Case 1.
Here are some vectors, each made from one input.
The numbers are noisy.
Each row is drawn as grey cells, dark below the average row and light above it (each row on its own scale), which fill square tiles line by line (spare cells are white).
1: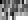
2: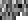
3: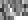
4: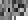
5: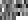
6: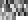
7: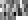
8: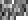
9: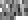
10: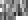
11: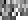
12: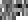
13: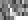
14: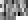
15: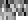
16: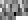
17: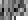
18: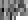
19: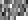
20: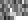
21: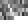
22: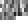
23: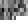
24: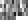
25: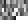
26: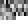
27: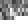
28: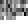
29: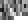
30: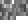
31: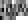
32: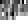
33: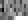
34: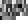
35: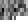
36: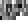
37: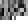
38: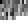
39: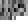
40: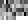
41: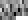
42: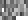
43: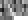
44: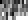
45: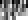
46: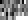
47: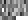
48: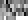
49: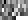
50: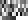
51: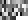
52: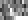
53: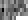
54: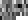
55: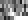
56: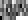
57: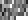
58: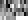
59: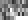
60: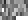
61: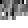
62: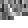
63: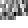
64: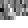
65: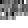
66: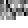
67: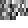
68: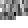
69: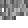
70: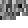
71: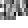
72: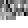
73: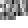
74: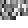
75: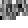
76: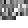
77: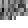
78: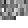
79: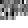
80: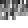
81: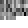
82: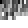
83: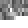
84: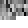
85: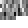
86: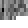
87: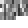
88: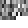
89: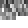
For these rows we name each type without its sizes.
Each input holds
a label.
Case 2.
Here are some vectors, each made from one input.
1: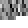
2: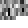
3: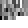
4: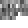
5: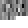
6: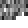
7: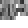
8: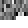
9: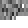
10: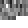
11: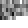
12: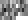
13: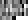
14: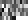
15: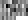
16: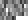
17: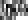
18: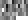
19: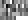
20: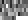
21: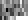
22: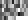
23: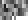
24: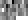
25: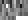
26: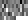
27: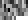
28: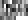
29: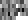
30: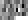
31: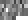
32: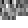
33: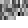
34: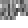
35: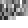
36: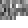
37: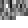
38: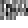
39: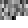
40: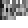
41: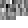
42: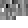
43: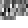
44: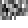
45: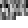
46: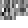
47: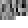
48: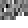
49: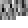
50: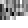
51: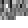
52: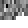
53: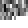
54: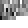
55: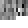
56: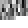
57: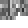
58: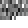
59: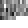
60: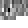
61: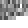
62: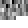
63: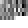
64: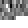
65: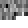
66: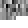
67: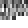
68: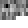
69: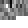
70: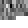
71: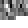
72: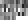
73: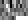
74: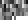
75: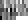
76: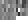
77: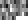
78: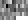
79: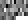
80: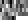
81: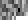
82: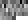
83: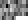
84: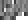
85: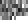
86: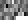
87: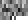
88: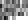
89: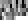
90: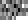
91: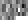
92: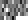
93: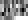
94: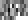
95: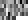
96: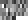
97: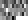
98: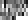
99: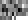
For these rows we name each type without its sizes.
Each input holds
a label.
